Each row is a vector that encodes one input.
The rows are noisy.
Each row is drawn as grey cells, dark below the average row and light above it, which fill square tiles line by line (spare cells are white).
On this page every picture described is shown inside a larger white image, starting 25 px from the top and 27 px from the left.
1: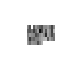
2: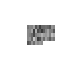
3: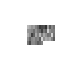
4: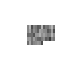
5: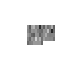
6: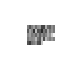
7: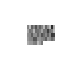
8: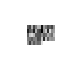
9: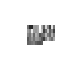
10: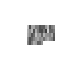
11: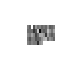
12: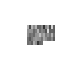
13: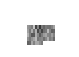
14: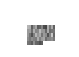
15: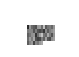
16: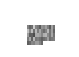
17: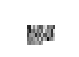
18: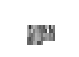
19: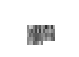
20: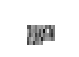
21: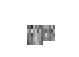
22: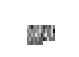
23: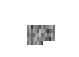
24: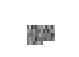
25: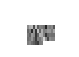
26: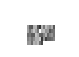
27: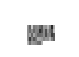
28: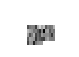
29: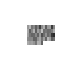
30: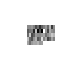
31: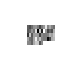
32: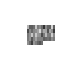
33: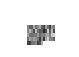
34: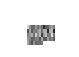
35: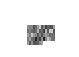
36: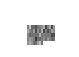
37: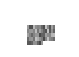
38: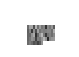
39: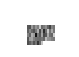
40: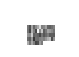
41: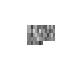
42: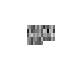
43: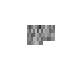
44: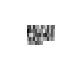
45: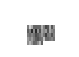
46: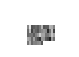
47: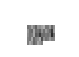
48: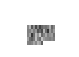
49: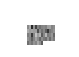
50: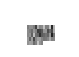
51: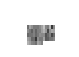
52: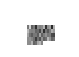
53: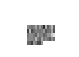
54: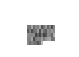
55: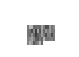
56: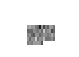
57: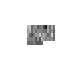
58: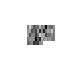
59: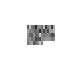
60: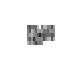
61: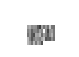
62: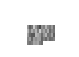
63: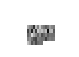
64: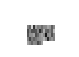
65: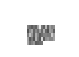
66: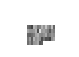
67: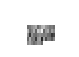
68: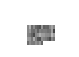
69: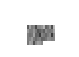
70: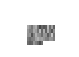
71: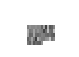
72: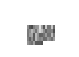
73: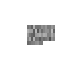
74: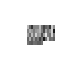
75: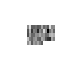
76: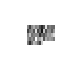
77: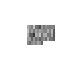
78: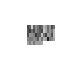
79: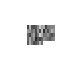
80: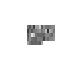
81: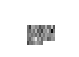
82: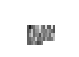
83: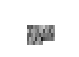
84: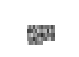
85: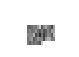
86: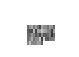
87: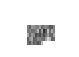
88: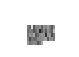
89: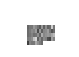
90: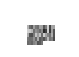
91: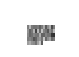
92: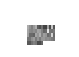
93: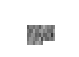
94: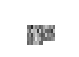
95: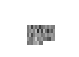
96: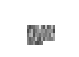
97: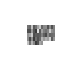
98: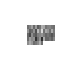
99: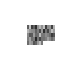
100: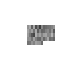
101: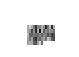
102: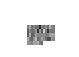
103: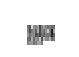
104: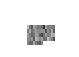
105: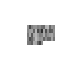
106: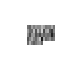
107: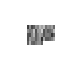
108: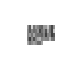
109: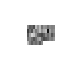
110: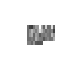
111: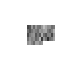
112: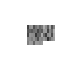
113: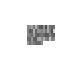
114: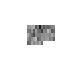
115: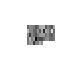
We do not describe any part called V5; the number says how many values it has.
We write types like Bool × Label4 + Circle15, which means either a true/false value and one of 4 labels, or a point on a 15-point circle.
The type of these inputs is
Bool × (Tree7 + V5).
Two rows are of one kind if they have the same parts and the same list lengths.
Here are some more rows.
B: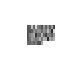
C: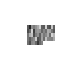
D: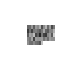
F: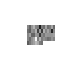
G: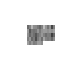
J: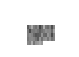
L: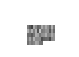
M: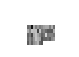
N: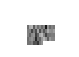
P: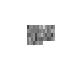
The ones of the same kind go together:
B, C, D, N
F, G, J, L, M, P

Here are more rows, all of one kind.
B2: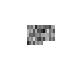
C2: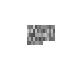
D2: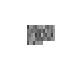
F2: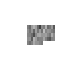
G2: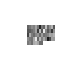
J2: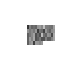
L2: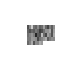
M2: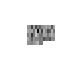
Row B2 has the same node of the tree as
D2 and L2.
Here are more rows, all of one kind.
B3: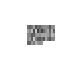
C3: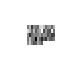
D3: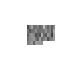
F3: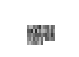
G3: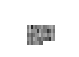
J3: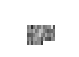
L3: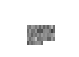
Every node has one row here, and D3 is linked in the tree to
B3, F3 and G3.
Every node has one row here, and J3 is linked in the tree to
G3.
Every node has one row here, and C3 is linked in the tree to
B3.
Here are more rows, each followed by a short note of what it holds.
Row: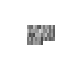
a node of a 7-node tree and a true/false value
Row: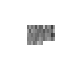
a node of a 7-node tree and a true/false value
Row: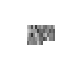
a node of a 7-node tree and a true/false value
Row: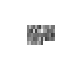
a node of a 7-node tree and a true/false value
